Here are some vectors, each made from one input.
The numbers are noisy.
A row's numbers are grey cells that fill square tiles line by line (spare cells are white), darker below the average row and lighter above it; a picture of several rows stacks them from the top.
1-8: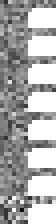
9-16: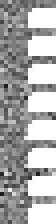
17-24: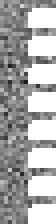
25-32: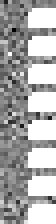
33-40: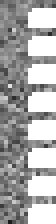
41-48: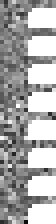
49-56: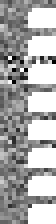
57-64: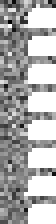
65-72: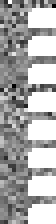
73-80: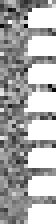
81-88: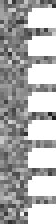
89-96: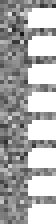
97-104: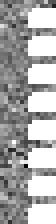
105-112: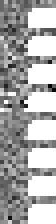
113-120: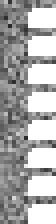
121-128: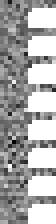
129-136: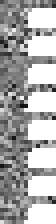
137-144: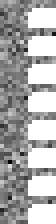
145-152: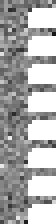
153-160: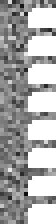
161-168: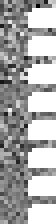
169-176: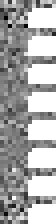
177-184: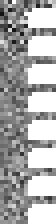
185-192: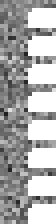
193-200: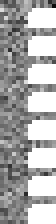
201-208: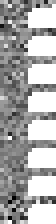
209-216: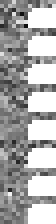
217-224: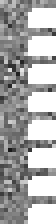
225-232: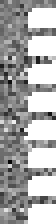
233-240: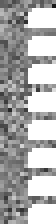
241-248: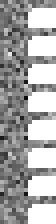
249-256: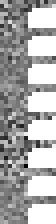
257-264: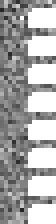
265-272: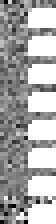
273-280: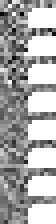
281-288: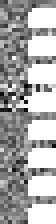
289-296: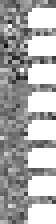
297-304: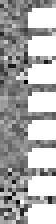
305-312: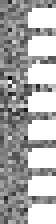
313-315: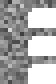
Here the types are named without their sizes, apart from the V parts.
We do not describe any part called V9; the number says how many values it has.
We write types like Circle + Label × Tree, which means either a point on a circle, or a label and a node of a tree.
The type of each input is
(Label + Tree) × Line + V9.
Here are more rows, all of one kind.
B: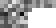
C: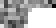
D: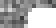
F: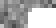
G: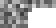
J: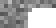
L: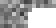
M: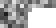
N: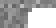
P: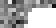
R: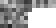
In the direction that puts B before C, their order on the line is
D, J, P, B, N, L, F, C, G, M, R.
